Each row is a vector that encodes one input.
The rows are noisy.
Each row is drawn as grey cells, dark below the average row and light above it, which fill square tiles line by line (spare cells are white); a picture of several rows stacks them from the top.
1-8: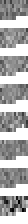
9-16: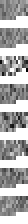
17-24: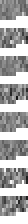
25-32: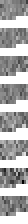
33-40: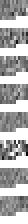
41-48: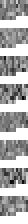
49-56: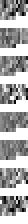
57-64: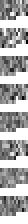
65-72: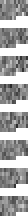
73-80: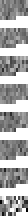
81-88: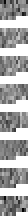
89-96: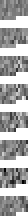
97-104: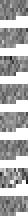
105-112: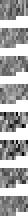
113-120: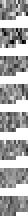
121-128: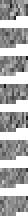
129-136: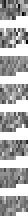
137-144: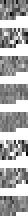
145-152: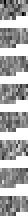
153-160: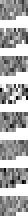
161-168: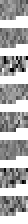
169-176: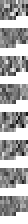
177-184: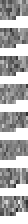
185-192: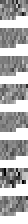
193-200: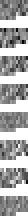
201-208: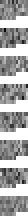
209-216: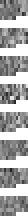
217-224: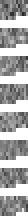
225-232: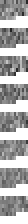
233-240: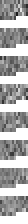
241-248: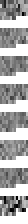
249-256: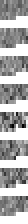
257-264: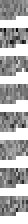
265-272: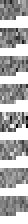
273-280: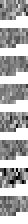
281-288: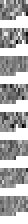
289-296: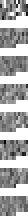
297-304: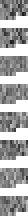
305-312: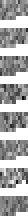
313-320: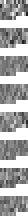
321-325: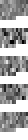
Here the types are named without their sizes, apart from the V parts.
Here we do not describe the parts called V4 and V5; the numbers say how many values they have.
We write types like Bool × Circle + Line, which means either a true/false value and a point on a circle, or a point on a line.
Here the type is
List(Line) + (Tree + V5) × V4.
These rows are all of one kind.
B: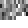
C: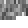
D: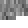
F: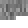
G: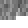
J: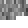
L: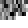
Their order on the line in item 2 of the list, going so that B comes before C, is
J, B, F, C, D, L, G.
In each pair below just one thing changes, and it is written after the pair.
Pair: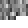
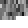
the value of V4
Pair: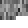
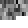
the value of V4
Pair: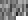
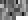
the value of V4
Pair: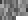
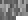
the value of V5
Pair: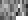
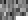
the value of V5
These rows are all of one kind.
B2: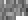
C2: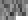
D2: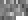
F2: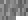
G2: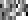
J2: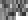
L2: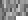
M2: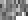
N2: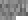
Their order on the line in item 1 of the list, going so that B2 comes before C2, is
J2, B2, D2, F2, C2, M2, N2, G2, L2.
